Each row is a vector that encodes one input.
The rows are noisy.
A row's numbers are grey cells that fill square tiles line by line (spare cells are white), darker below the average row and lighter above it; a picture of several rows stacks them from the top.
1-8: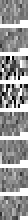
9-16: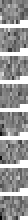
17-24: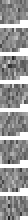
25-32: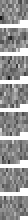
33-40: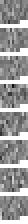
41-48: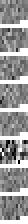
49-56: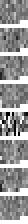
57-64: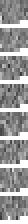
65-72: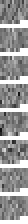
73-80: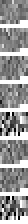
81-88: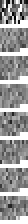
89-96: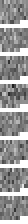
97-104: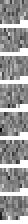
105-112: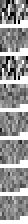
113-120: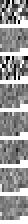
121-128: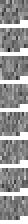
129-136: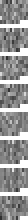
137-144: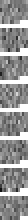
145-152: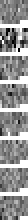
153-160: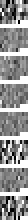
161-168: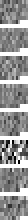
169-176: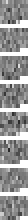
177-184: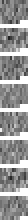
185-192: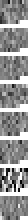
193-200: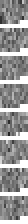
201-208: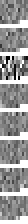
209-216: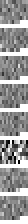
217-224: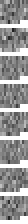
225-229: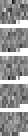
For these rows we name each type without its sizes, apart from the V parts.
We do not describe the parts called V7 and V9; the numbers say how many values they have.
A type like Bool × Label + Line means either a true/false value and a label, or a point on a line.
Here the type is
Bool × Bool × Bool × Bool × Tree × V7 × V9 + Label.
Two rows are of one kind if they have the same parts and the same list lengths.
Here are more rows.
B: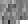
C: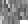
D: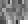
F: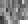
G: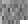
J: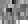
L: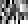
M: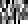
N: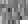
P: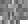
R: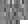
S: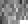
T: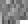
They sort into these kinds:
B, C, D, F, G, J, N, P, R, S, T
L, M

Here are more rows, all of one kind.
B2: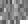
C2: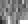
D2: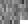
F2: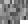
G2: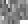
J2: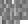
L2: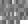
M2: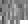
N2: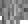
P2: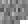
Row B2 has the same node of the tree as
J2, L2, M2 and N2.
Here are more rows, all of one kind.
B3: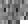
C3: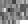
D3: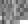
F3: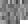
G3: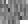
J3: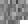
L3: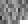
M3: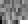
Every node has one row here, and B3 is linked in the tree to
F3.
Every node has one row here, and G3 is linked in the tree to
C3 and J3.
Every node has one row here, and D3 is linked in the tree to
J3.
